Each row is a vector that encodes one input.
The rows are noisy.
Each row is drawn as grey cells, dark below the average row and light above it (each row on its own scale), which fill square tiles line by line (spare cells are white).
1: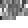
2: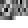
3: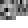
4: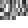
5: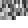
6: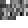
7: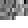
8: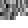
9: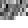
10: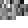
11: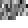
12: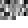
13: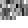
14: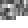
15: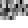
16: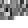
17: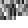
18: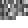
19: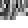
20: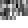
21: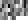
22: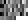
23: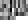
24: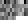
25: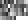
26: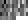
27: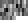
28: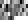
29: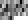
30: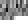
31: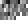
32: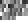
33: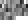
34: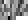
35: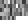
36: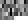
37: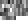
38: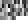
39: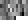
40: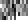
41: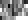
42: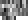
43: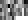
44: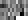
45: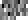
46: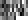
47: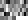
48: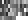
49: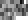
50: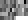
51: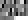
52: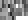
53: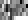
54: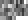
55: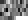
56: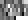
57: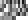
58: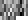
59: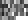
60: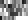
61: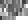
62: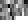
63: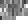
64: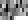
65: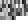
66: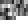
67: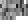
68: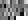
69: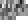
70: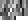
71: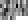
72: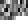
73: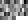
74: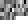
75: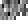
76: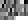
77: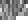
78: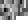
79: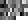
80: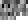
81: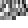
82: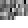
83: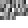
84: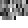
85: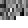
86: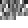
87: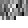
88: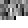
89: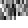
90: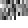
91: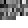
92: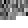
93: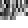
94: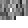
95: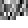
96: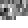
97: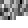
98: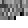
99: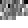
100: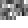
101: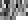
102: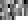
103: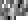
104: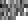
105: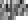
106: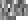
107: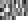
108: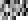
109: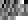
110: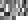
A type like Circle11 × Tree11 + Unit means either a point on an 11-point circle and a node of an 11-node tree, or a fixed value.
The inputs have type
Circle10 + Tree7 + Unit.
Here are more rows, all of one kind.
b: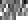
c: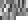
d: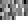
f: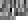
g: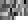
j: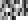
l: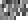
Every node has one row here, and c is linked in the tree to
b.
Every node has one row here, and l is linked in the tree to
j.
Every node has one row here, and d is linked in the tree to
b, g and j.
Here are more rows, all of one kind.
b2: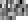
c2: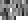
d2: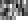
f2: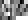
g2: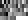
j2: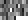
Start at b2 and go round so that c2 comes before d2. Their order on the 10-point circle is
b2, g2, j2, c2, f2, d2.
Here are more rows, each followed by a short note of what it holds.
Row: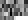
a node of a 7-node tree
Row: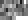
a point on a 10-point circle
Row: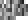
a point on a 10-point circle
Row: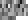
a point on a 10-point circle
